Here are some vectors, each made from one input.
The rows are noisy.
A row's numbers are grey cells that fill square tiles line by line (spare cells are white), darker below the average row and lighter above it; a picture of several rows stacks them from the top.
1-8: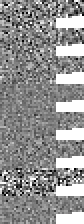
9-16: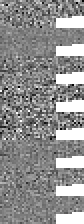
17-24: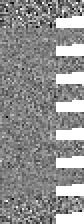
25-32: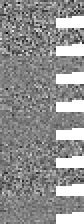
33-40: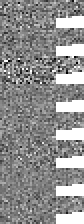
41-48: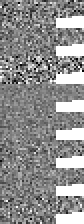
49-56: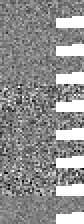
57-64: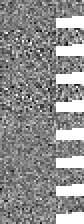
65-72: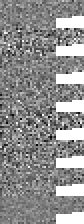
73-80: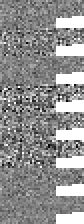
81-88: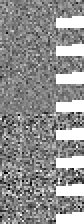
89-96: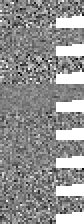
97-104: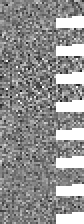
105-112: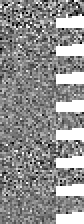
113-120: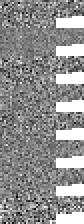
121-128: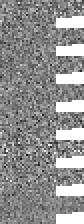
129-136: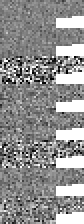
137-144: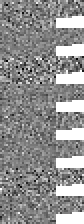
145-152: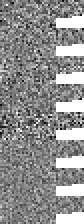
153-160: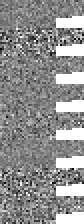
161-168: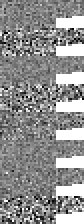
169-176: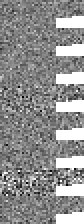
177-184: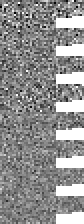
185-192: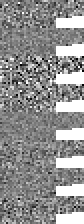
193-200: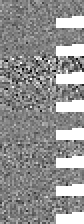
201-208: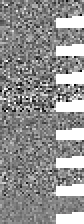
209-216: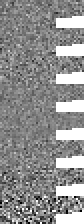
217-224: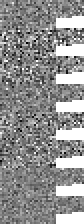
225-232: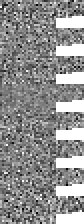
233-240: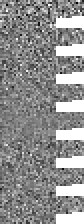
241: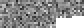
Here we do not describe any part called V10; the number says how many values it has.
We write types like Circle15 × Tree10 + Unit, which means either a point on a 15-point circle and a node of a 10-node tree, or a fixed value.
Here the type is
(Line3 × Line5 + Tree14) × V10.
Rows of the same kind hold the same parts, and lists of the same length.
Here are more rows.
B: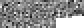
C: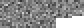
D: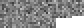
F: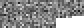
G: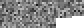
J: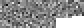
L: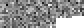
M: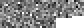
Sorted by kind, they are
B, G, J, L
C, D, F, M

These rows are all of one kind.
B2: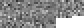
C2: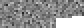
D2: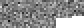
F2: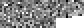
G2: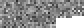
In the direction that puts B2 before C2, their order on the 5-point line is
F2, B2, D2, G2, C2.
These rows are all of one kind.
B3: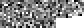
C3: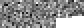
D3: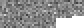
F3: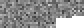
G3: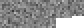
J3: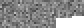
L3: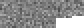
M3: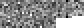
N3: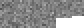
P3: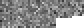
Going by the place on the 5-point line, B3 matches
D3, F3 and P3.
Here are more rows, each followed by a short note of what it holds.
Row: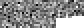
a point on a 3-point line, a point on a 5-point line and a value of V10
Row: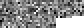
a point on a 3-point line, a point on a 5-point line and a value of V10
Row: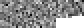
a node of a 14-node tree and a value of V10
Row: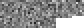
a point on a 3-point line, a point on a 5-point line and a value of V10
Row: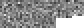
a point on a 3-point line, a point on a 5-point line and a value of V10
